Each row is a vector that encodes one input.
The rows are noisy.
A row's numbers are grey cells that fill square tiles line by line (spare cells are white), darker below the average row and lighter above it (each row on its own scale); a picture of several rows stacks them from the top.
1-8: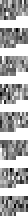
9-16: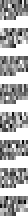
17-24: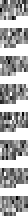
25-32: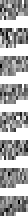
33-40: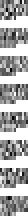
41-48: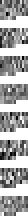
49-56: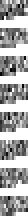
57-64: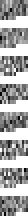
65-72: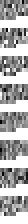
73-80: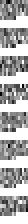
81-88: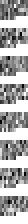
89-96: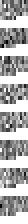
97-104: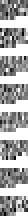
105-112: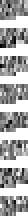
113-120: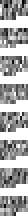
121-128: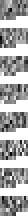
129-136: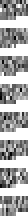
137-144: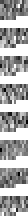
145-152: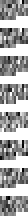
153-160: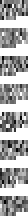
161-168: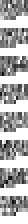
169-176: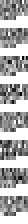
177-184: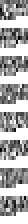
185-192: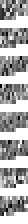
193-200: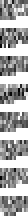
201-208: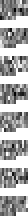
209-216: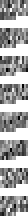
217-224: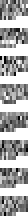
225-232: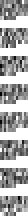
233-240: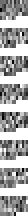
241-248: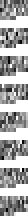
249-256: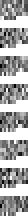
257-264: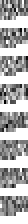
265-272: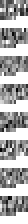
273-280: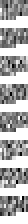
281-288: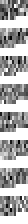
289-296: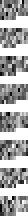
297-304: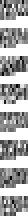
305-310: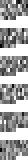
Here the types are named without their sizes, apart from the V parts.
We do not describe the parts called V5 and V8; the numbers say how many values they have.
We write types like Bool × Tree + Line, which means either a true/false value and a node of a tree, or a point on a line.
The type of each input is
(Circle + Unit) × Tree × V5 × V8 + Line × Line + Unit.
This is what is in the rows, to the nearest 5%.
A few of them hold a fixed value. About 10% of them hold a point on each of two lines. The rest hold a node of a tree, a value of V5 and a value of V8, together with either a point on a circle, or a fixed value.
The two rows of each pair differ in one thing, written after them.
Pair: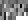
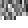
the value of V8
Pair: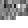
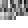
the value of V5
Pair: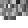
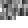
the value of V8
